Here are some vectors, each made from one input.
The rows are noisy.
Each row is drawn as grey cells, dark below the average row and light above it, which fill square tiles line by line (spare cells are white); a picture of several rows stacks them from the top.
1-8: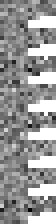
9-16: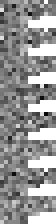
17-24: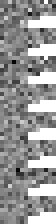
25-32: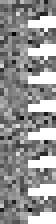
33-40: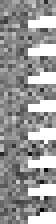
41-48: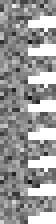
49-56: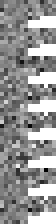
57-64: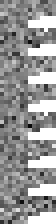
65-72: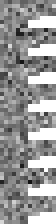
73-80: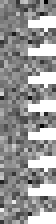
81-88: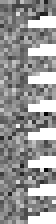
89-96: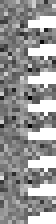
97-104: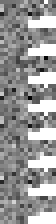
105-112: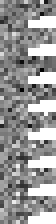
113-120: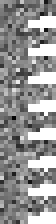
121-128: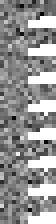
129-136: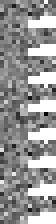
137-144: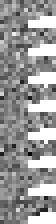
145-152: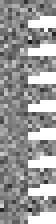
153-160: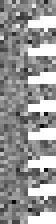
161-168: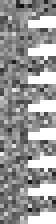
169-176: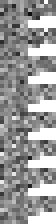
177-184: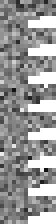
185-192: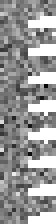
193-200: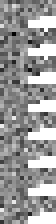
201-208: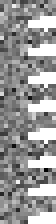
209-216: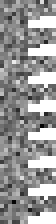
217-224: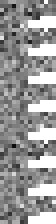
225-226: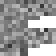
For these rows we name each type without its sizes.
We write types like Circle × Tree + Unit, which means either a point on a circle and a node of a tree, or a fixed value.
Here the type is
(Bool × Bool × Bool + Unit) × (Circle + Unit).
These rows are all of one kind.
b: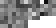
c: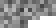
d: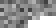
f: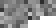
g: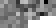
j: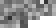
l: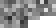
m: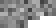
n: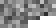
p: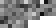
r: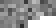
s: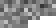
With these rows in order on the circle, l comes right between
d and g.
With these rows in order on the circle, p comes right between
b and r.
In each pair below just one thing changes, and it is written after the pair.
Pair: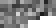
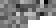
the place on the circle
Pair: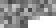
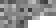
one of the three true/false values
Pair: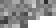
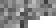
the place on the circle
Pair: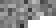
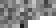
one of the three true/false values
